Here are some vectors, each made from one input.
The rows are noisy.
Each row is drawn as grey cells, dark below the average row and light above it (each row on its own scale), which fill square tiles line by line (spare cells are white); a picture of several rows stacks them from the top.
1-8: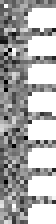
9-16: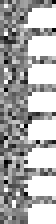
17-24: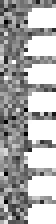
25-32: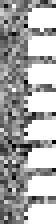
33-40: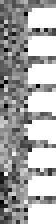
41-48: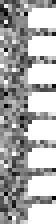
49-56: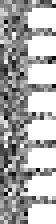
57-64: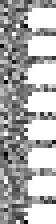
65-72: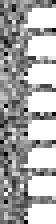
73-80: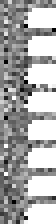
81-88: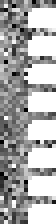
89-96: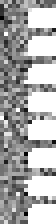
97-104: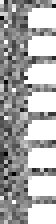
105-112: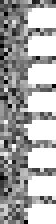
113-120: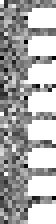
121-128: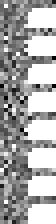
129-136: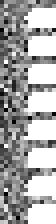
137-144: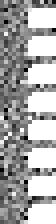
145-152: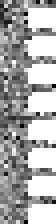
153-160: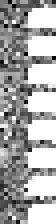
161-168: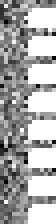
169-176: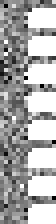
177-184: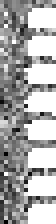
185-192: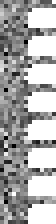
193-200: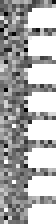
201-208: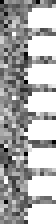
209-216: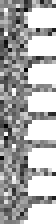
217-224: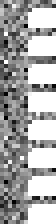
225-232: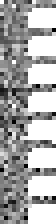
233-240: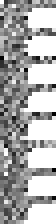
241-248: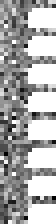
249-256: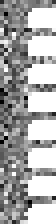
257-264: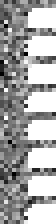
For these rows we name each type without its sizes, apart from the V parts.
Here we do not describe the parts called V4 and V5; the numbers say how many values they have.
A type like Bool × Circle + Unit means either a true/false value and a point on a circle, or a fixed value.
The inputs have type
(Bool × V4 + V5) × Circle × Line.
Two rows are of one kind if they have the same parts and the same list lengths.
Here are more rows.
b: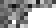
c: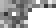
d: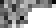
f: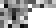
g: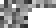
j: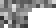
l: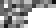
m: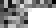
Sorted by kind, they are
b, d, l, m
c, f, g, j

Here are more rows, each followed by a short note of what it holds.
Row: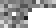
a point on a circle, a point on a line and a value of V5
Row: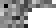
a point on a circle, a point on a line and a value of V5
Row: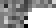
a point on a circle, a point on a line and a value of V5
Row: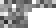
a point on a circle, a point on a line and a value of V5
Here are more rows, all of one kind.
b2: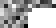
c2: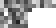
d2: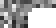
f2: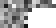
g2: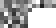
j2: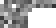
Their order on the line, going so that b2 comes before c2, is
b2, d2, f2, j2, c2, g2.
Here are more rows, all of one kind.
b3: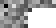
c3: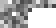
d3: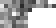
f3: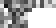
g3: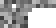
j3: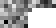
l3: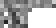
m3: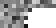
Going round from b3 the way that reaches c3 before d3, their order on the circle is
b3, m3, c3, g3, j3, l3, f3, d3.
